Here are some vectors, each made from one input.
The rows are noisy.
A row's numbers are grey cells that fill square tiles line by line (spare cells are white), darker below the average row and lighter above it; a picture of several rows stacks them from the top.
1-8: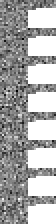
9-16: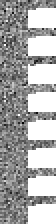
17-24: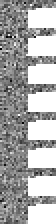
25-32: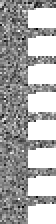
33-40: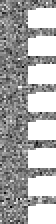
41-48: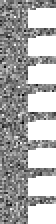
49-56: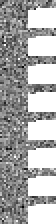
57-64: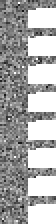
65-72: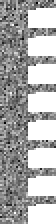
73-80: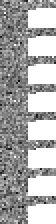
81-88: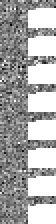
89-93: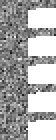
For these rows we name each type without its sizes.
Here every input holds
either a point on a circle, or three true/false values.
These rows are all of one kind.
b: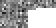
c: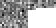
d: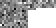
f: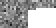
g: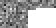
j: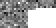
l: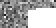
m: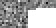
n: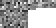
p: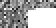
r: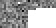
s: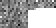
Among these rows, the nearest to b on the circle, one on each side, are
c and j.
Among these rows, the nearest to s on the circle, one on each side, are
f and n.
